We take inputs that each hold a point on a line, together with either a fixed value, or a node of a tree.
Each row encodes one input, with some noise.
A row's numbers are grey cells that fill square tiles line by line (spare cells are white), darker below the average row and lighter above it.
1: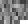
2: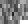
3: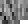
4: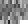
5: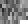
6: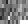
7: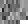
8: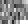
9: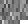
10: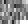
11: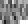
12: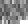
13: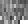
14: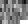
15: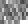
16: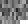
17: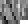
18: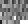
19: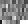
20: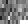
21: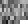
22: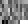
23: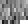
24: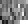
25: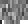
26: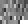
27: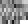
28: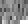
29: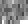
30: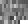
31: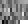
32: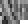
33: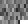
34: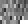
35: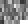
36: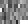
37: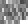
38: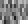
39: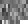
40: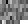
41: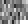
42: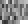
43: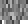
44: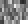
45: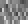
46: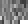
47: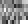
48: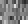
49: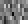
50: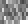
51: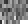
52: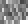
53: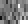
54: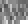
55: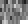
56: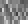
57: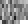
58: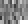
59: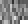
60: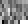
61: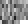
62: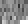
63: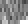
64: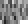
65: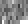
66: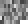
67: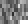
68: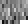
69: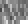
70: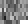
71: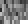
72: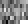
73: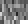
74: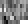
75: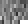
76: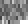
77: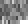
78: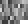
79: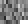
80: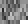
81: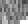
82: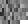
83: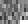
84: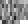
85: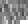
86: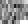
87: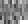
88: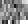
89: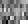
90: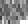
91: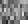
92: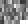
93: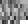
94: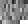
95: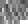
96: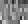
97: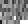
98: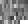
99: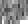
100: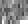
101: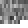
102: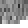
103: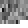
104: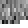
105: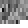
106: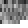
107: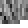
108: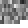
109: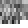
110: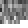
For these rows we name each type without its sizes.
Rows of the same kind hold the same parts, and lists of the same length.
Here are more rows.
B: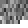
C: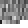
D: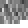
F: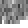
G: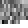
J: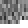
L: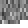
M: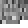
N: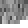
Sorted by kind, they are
B, C, G, J, L, M
D, F, N

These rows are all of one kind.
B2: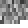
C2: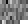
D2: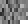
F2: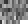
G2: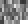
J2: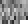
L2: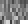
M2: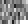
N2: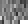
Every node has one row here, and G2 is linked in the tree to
C2 and M2.
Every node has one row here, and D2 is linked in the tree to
C2 and N2.
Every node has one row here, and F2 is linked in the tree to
M2.
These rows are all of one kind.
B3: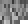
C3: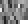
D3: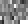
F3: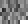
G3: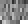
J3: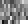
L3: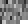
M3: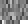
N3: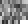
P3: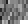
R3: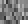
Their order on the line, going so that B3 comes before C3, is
D3, B3, G3, L3, M3, P3, F3, R3, C3, J3, N3.
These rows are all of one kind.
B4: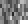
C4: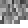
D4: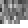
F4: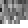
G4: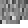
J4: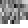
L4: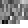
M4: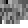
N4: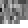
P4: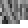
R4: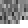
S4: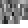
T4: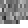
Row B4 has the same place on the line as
R4 and T4.
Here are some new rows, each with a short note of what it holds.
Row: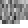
a point on a line
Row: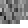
a point on a line and a node of a tree
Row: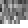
a point on a line and a node of a tree
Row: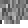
a point on a line and a node of a tree
